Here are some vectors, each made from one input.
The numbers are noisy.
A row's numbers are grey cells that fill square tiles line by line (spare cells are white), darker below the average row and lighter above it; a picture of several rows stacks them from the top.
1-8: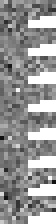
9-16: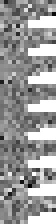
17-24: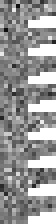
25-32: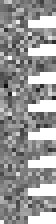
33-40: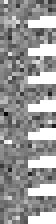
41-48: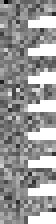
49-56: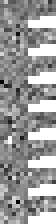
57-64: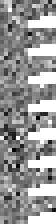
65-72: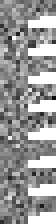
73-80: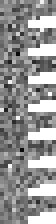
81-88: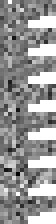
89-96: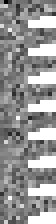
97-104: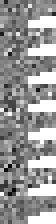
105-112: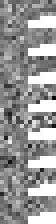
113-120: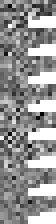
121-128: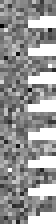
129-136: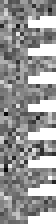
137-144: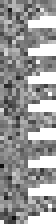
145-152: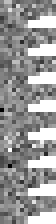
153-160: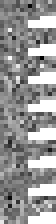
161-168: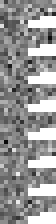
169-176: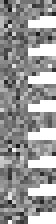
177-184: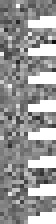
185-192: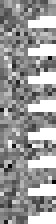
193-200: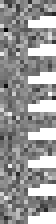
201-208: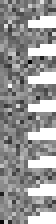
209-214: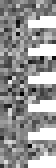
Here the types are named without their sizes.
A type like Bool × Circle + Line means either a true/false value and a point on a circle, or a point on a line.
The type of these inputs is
Circle + Tree.
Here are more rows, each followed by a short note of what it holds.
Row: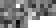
a point on a circle
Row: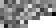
a node of a tree
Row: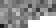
a point on a circle
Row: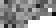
a node of a tree
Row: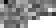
a node of a tree
